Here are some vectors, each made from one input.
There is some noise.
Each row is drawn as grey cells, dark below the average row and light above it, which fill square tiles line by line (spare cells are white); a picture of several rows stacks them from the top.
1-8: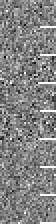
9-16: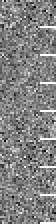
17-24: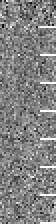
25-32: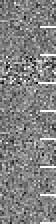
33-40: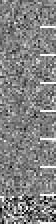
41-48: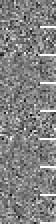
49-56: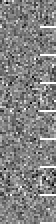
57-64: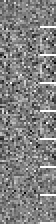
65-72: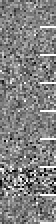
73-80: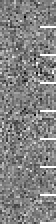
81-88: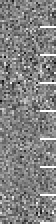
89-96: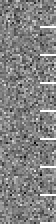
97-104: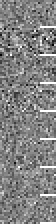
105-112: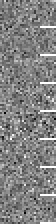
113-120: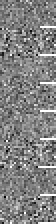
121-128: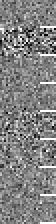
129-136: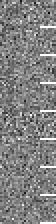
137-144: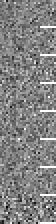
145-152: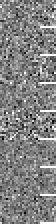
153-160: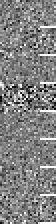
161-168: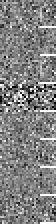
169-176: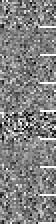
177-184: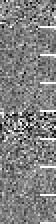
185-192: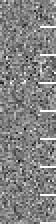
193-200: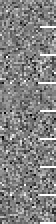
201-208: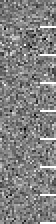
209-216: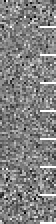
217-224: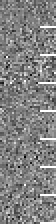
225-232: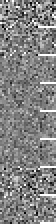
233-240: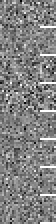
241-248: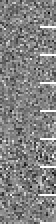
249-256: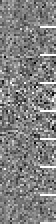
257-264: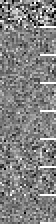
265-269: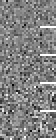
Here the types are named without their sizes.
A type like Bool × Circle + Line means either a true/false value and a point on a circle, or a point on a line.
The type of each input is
List(Bool × (Label + Line)).
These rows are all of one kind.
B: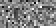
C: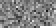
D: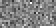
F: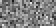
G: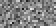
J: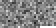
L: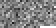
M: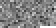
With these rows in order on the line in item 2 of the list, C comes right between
B and G.
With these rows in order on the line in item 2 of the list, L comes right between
B and D.
